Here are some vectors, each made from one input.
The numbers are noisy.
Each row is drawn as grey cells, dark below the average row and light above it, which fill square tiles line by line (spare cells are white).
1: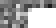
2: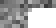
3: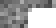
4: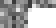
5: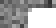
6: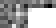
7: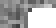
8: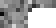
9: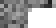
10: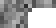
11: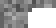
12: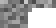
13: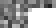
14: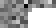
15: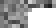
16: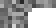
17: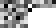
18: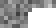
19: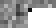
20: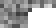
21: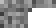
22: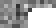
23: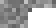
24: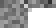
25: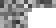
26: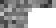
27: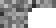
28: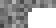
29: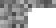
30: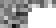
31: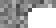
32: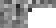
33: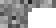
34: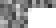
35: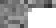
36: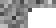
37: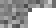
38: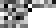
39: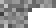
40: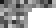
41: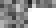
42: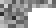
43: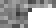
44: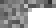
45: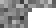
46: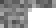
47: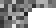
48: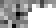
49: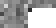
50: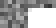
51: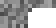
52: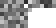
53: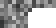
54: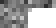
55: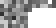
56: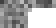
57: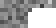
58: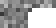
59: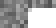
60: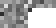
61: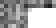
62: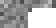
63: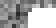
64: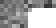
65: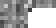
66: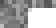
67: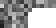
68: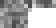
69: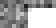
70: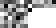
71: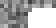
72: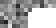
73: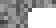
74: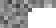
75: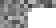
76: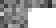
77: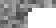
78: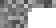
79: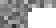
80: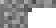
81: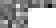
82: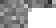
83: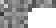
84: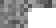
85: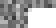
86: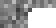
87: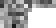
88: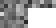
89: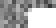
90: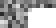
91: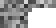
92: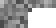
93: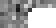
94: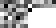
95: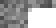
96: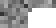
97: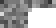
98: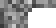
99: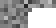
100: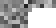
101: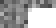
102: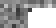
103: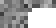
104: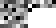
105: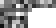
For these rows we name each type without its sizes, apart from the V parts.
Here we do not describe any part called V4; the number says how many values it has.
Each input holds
a list of items, each a true/false value and a value of V4.
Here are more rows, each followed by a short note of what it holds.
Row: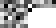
the empty list
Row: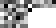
the empty list
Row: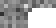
a list of two items
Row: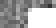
a list of one item
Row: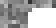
a list of two items
